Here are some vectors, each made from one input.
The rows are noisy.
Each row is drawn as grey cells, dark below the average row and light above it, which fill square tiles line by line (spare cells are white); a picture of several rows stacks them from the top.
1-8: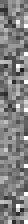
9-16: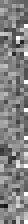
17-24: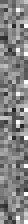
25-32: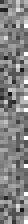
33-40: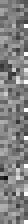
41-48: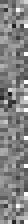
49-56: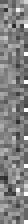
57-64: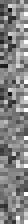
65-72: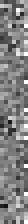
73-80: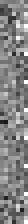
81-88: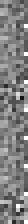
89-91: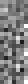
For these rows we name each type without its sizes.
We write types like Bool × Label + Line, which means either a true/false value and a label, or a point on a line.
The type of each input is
Circle + Line.
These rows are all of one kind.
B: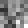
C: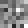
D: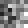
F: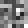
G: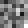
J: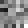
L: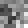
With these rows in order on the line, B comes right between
J and L.
